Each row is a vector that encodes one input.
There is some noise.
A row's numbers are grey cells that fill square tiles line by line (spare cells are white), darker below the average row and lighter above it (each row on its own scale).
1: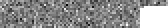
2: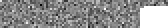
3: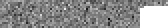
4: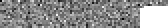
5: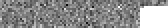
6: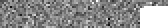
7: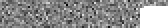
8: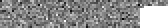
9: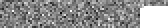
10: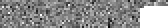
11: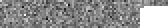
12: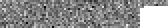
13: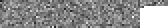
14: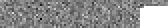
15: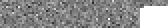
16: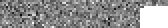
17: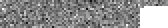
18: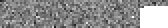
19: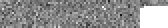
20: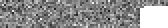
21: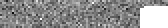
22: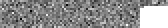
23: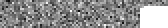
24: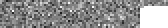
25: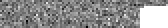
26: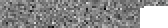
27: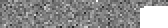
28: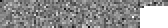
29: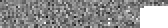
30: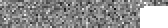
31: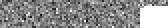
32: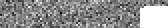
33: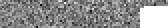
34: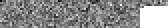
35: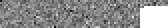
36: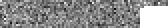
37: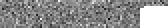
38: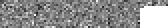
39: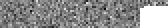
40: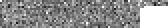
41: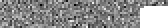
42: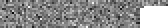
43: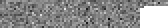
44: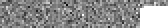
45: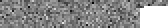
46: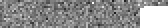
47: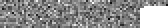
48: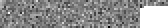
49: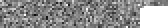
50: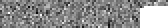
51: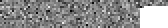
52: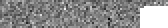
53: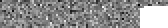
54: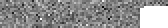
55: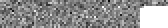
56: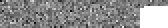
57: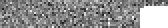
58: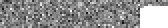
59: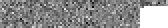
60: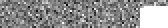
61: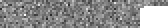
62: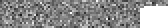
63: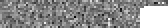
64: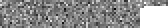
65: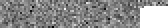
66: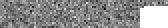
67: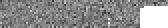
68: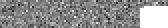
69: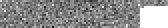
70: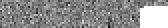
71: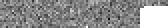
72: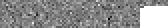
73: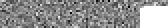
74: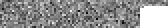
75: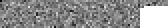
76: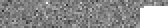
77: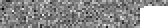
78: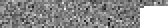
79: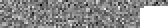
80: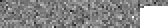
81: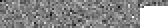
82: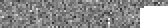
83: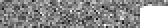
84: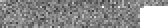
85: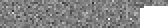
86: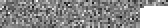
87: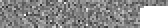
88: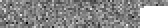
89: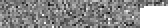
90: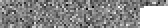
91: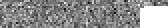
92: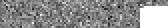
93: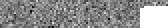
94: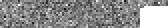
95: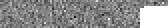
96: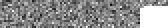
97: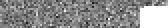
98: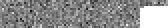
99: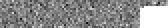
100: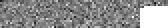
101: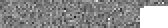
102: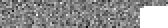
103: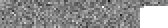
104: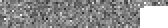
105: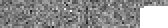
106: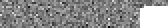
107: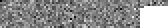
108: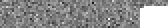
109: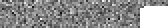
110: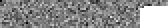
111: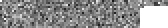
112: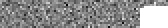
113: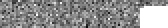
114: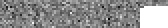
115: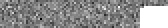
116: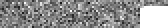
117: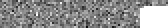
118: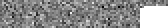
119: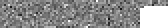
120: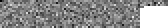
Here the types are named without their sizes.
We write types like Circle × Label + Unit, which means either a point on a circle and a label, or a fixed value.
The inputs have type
(Label + Line) × Line.
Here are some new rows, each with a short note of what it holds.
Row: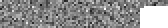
a point on each of two lines
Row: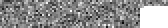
a point on each of two lines
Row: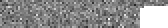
a label and a point on a line
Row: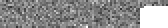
a point on each of two lines
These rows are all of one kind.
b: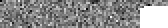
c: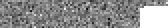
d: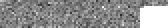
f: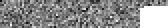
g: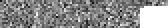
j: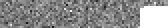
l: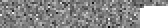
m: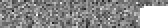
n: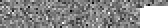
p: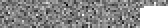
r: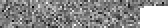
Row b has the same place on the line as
f and n.
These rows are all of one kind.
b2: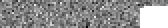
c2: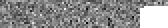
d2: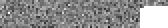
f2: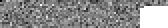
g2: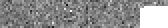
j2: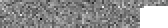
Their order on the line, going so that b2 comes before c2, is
j2, b2, f2, c2, d2, g2.
